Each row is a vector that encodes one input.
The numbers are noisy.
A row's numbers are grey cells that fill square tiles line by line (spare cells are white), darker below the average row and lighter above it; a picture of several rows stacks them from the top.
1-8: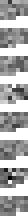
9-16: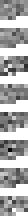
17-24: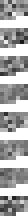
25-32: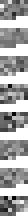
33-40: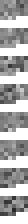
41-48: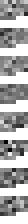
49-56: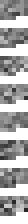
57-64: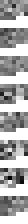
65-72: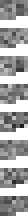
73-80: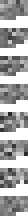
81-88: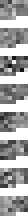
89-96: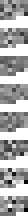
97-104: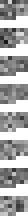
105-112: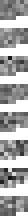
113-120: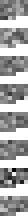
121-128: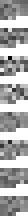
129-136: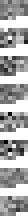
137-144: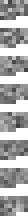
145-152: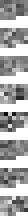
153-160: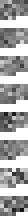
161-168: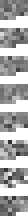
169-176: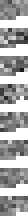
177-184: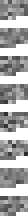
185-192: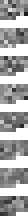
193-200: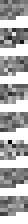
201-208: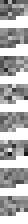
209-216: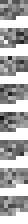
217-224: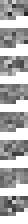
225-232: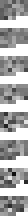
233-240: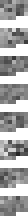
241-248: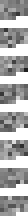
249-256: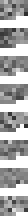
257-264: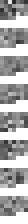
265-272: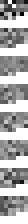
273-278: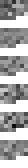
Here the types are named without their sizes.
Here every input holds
a point on a circle.
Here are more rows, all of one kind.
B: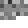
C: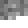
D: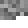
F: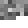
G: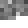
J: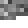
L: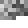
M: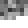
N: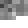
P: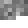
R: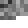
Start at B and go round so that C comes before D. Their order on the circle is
B, R, J, N, C, M, P, G, L, D, F.
